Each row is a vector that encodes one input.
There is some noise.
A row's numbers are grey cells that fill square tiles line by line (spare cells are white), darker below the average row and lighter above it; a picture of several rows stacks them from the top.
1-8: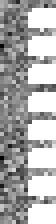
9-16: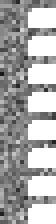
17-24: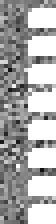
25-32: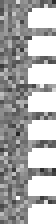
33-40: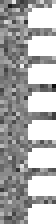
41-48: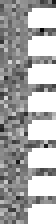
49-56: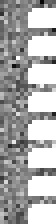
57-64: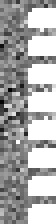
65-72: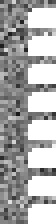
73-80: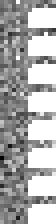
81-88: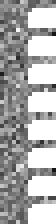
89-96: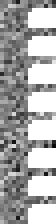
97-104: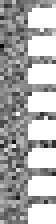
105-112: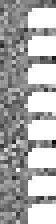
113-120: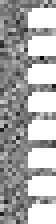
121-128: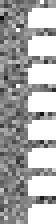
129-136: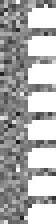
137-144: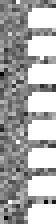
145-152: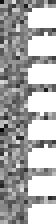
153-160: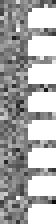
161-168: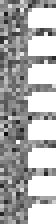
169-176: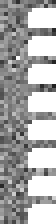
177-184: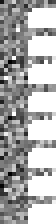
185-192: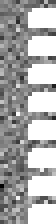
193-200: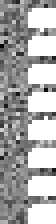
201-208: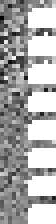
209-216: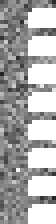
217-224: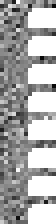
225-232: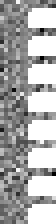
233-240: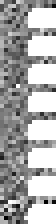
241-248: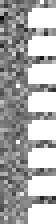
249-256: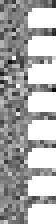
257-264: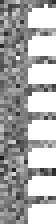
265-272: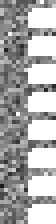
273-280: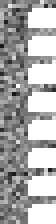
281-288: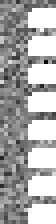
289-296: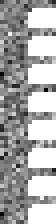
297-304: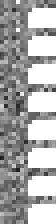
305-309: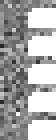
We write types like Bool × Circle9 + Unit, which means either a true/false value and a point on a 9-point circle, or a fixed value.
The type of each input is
Label5 + Line11 × (Tree7 + Unit).
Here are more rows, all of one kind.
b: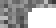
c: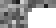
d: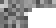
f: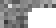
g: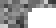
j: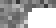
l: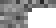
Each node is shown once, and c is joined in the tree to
d.
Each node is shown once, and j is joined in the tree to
l.
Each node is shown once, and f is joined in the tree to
b, d and l.
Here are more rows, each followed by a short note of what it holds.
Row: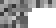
a point on an 11-point line and a node of a 7-node tree
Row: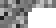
one of 5 labels
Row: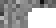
a point on an 11-point line
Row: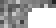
a point on an 11-point line
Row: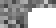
a point on an 11-point line and a node of a 7-node tree
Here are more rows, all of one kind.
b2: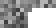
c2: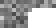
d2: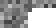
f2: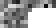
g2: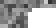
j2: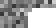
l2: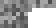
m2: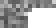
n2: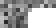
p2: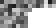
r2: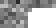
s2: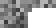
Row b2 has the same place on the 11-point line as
l2 and s2.
